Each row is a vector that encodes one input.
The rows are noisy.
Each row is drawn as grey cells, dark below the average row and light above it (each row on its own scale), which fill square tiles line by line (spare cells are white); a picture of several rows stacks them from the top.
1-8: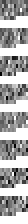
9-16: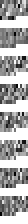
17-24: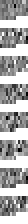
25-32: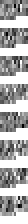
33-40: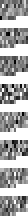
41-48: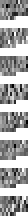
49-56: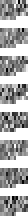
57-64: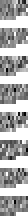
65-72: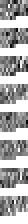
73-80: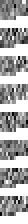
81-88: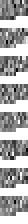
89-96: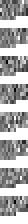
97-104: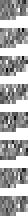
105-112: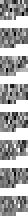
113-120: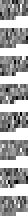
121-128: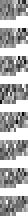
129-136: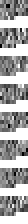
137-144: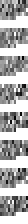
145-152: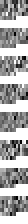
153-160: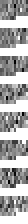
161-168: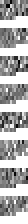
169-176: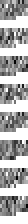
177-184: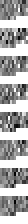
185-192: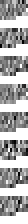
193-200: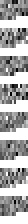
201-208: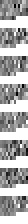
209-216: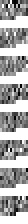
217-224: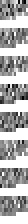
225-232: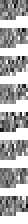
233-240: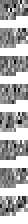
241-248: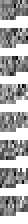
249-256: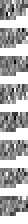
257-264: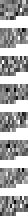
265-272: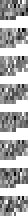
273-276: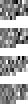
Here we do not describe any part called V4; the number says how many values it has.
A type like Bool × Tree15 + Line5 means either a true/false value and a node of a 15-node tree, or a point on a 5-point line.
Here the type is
Label9 × (Label9 × Label9 × Label9 + V4).
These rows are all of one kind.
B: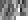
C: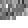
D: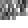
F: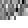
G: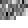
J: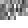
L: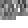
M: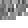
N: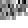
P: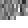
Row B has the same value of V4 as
D, L and P.
